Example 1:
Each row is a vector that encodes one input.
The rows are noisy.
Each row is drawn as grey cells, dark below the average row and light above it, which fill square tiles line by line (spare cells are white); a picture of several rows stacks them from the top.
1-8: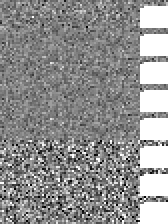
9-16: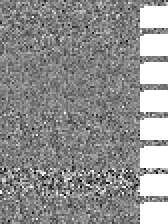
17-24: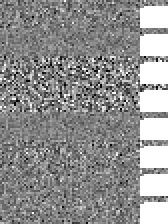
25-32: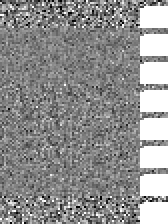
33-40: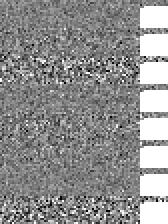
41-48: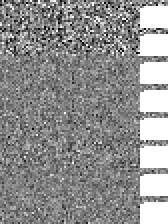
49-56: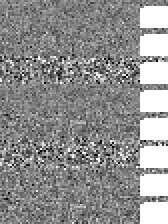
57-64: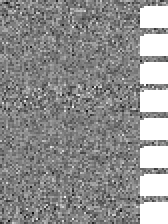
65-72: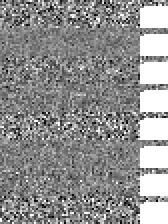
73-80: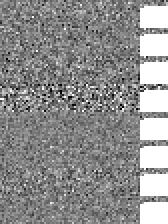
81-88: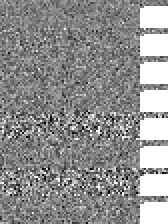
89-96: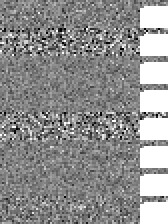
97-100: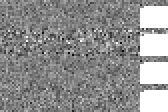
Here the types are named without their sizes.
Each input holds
either a label and a node of a tree, or four true/false values.
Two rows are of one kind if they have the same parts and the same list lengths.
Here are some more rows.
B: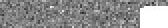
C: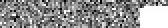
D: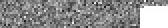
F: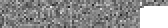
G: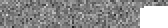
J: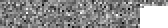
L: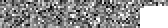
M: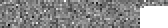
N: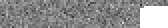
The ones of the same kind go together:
B, D, F, G, J, M, N
C, L

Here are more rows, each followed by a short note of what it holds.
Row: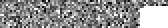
a label and a node of a tree
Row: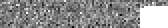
four true/false values
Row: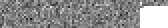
four true/false values
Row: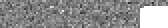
four true/false values
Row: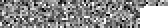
a label and a node of a tree
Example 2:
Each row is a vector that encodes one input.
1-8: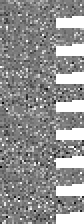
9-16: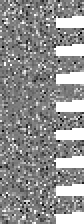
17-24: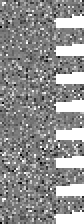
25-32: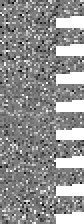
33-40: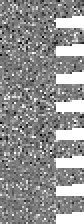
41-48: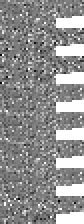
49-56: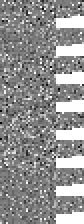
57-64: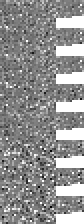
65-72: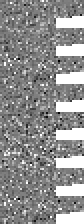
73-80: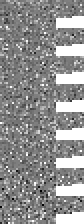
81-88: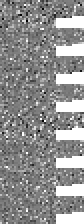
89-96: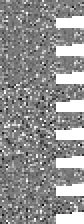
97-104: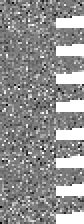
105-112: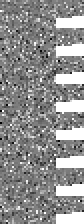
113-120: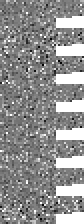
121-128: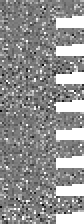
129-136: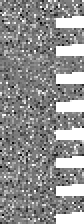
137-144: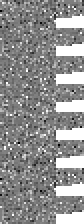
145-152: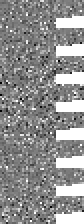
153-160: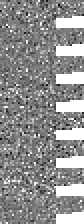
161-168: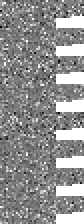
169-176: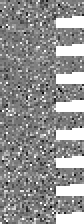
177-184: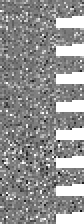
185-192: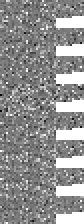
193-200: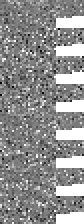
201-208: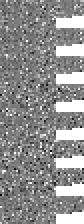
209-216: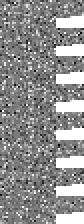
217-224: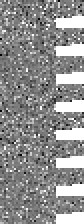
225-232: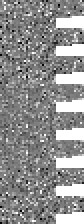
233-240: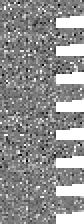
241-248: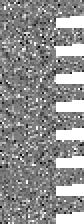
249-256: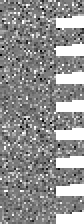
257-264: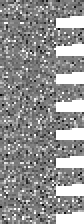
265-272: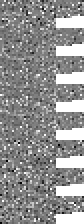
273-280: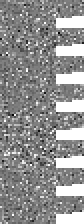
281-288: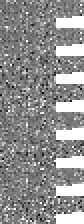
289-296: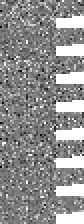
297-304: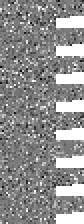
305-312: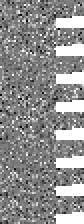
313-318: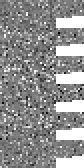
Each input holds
either one of 4 labels and a node of a 12-node tree, or a node of a 13-node tree.
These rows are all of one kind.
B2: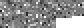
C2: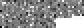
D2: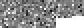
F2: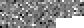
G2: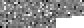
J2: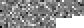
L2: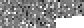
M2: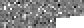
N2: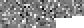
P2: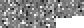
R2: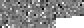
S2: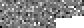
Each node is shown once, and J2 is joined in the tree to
N2.
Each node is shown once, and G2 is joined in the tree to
C2.
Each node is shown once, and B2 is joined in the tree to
C2, D2 and N2.
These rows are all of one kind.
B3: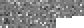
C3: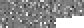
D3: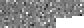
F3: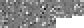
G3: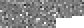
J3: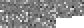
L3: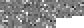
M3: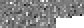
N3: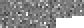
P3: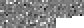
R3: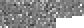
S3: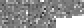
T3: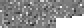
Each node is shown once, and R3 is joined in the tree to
B3, D3, G3 and T3.
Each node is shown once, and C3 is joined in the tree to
N3.
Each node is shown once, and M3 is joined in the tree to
P3 and T3.
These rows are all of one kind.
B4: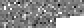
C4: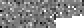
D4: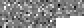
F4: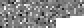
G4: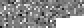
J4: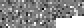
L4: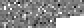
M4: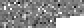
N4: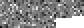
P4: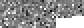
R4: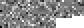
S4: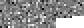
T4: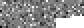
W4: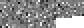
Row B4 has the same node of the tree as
C4, L4 and M4.
